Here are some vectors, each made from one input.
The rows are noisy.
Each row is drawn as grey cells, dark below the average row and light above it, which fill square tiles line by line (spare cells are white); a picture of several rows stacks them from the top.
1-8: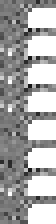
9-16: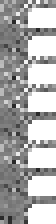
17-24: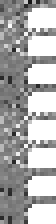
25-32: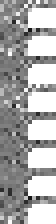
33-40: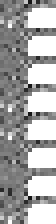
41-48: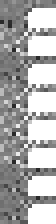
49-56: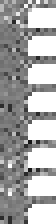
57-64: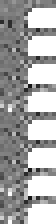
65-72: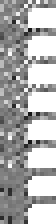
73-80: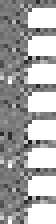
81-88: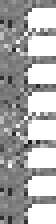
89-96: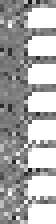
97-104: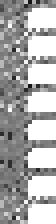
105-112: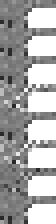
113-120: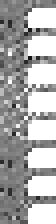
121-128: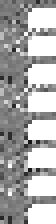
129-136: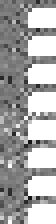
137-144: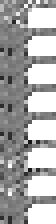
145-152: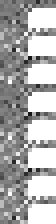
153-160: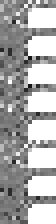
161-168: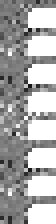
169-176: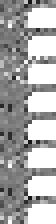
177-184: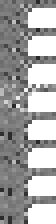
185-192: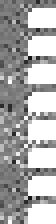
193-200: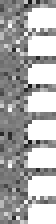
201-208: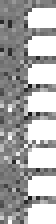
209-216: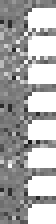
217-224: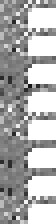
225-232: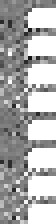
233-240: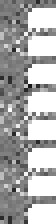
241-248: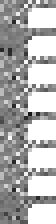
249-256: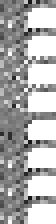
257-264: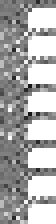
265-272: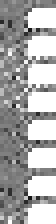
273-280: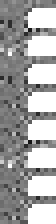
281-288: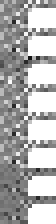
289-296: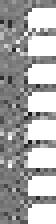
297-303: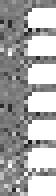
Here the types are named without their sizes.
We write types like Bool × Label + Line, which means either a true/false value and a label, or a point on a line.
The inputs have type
Line.
